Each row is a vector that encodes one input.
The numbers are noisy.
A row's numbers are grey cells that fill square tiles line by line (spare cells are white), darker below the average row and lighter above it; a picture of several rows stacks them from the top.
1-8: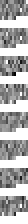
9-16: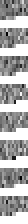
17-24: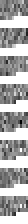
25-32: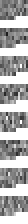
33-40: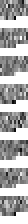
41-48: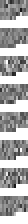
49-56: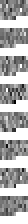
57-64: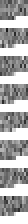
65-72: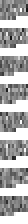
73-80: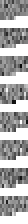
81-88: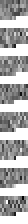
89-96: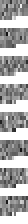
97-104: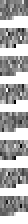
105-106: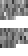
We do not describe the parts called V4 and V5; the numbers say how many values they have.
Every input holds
a value of V5, together with either a point on each of two 6-point circles, or a value of V4.
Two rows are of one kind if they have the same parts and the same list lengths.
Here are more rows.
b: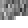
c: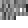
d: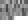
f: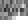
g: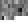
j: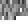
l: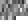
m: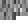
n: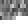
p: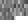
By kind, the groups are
b, d, f, g, n, p
c, j, l, m

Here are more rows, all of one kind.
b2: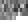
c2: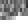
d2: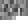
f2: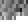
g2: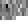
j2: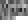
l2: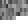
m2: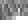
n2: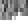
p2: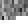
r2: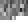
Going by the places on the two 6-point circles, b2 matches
d2, f2, n2 and r2.
